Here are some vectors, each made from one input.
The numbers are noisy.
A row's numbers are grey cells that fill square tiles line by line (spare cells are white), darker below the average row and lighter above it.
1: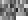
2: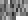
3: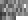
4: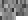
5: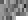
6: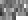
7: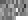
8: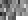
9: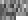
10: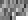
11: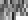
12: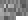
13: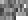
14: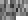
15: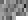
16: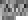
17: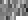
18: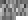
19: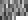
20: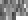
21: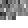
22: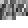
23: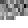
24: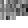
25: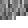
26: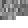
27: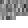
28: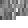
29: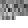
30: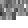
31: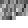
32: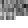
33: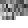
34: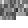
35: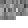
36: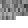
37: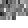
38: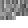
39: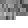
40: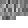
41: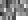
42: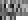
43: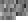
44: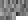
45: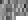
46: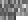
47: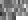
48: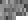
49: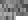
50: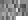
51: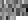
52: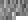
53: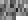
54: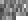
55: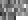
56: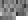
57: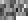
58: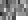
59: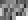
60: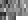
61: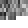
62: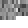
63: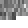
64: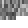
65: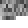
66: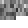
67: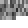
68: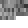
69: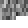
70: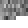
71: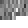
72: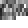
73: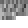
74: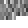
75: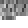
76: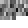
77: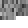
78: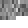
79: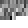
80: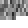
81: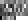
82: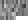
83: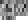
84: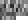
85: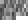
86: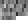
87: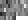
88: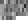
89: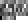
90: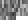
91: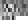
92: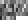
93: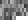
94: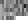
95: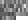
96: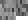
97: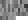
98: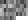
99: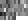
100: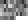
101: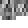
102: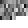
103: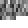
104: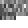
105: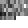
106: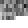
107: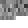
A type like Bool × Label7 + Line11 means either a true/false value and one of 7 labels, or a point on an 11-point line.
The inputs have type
Bool × Circle5 + Line5.
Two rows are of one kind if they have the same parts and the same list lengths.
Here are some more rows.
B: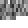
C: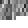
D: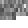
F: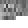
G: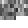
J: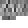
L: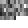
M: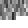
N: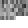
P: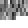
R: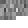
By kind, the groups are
B, D, G, L, M, P
C, F, J, N, R

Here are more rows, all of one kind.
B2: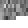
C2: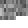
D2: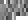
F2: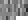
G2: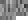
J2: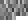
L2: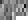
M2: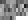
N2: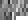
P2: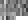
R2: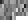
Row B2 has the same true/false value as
C2 and N2.
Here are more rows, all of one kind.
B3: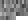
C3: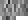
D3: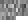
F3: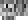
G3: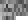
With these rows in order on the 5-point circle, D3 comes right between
C3 and F3.
